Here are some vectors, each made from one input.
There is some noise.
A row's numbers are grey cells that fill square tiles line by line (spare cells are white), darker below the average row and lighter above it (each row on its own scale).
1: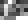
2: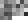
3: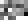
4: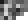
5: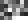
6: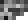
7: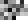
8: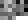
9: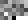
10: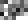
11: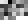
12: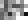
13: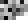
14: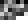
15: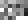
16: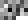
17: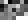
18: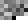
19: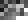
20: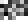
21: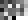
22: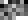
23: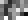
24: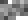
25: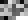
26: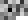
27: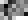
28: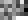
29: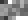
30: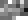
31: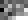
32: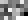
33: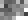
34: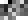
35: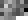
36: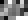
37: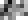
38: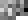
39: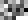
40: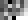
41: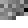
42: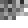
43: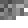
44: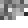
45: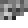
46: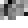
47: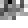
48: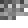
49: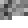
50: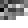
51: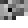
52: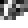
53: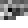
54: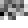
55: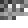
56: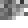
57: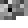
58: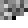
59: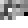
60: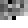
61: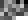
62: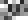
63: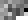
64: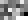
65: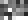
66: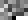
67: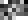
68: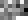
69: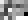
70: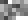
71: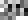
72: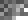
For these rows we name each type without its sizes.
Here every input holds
a true/false value, together with either a fixed value, or a node of a tree.
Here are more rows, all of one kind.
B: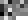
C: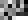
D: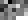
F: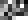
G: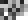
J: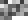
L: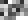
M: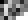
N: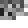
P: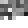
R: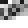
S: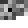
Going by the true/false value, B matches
D, N and P.
